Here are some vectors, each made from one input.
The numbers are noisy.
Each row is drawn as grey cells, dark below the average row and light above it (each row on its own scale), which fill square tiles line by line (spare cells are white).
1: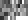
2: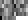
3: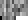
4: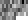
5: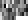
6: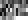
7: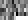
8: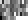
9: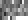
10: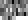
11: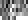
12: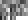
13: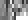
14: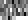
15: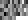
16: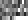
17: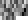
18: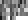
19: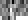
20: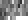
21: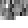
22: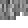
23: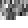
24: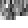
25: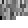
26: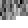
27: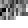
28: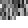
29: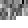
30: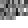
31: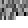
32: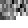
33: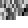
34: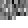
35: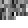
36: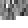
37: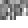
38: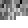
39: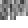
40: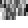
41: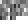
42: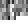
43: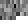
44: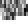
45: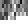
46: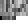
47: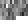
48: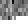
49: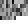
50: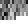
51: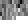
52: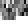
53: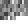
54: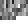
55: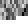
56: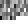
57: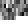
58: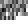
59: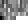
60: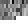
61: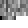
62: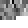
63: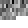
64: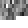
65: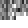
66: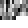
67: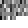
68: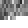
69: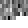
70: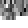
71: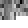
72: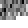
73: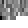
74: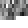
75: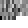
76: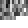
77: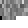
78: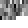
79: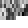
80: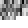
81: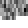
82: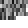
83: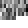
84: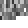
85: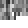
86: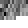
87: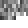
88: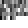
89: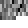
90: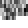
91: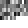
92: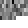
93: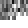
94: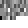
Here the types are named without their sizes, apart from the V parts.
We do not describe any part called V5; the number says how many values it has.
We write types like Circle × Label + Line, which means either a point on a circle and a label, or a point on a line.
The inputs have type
(Bool × Bool × Bool + Unit) × Tree + V5.
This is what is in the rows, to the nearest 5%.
About 80% of them hold a node of a tree, together with either a fixed value, or three true/false values. The rest hold a value of V5.
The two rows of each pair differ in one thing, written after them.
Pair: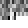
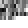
the node of the tree
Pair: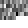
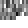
the node of the tree
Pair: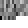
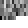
one of the three true/false values
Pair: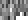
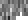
one of the three true/false values
